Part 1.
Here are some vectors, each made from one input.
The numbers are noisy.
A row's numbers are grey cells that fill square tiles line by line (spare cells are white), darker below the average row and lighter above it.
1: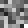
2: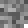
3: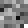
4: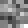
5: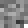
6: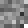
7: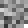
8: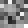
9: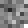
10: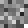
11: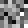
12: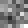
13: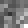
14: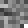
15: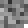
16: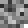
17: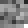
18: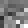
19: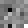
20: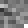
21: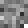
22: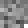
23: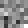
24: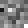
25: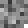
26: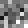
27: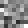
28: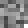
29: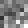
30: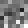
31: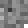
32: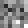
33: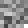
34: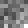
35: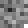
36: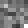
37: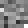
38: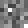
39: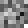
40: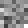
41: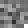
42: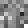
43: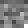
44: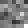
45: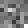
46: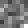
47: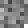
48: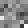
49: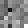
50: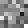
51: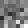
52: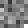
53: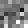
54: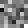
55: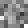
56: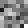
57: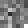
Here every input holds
a node of an 8-node tree and a true/false value.
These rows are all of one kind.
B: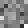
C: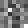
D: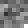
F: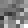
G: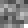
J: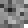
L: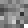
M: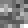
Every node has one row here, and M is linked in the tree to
G.
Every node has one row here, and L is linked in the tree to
B and D.
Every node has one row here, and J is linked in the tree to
D and F.
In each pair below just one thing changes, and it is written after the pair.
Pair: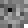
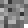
the node of the tree
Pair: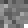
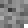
the true/false value
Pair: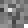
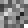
the true/false value
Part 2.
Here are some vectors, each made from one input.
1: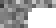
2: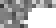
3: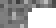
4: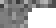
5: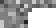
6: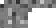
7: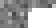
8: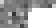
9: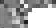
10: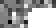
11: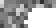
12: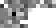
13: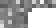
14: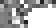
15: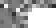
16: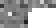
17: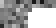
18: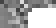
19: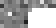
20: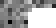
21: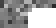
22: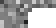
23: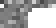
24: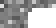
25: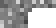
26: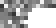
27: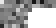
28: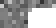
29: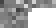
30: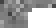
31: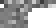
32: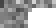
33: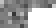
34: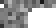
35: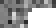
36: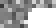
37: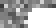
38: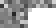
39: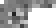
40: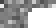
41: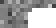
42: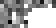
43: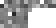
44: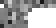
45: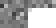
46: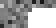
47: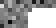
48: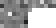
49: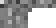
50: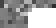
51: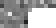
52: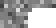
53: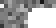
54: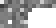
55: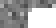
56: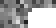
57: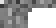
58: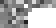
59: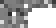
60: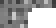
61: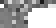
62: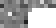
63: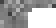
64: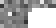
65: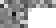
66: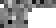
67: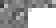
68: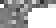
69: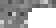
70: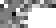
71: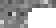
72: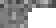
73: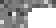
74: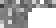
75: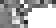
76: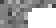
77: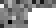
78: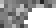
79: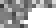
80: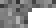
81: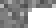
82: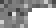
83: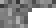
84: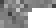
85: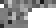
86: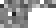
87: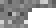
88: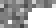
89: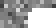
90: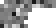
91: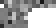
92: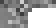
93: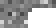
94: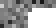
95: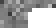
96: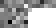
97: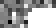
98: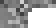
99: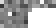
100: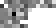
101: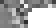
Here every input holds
one of 7 labels and a true/false value.
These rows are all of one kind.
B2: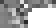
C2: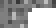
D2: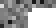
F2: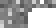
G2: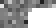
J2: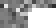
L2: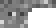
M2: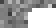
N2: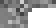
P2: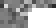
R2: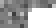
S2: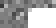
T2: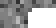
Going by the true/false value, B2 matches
F2, L2, M2 and N2.
